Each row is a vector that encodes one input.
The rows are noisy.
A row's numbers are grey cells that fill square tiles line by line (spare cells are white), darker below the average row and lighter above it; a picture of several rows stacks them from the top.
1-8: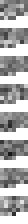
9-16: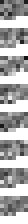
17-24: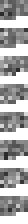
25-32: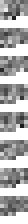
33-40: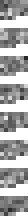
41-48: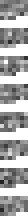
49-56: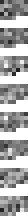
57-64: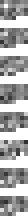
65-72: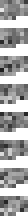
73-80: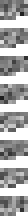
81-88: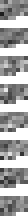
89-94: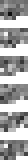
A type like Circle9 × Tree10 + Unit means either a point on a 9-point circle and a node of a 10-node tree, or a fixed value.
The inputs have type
Tree7 × Tree7 × (Tree7 + Unit).
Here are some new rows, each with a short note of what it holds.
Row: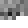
a node of each of three 7-node trees
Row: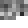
a node of each of two 7-node trees
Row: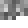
a node of each of three 7-node trees
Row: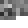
a node of each of three 7-node trees
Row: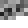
a node of each of three 7-node trees
